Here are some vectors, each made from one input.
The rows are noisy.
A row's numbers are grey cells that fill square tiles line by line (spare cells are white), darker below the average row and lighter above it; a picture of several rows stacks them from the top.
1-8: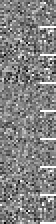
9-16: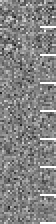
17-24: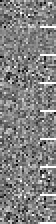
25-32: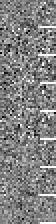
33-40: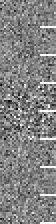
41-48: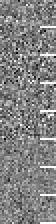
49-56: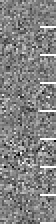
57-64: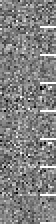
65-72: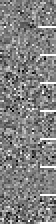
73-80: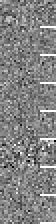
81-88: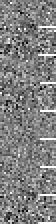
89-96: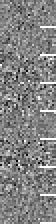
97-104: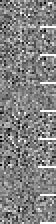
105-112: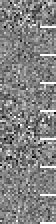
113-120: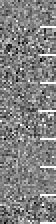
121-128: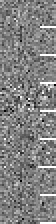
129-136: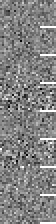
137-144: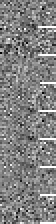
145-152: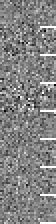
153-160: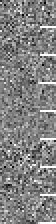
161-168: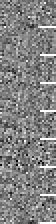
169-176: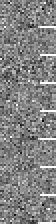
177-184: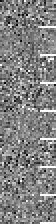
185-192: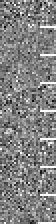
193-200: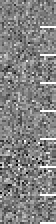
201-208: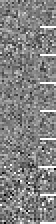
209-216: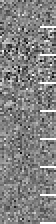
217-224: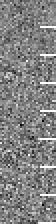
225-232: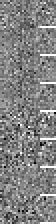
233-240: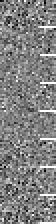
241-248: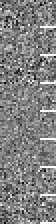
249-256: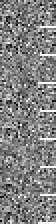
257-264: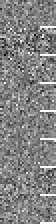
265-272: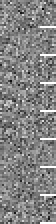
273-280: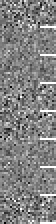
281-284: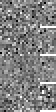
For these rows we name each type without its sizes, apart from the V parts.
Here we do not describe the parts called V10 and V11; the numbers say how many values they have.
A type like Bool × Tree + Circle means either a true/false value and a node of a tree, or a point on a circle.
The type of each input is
(Circle × Line × V11 + V10) × Line.
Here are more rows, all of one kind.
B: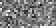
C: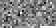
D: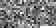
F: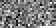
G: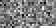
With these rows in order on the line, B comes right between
C and F.
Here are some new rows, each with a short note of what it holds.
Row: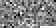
a point on a line and a value of V10
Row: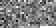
a point on a line and a value of V10
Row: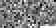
a point on a line and a value of V10
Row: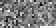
a point on a line and a value of V10
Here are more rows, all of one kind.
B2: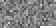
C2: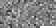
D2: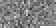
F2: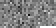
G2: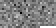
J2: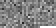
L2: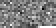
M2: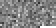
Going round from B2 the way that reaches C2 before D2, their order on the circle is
B2, J2, C2, D2, M2, G2, F2, L2.
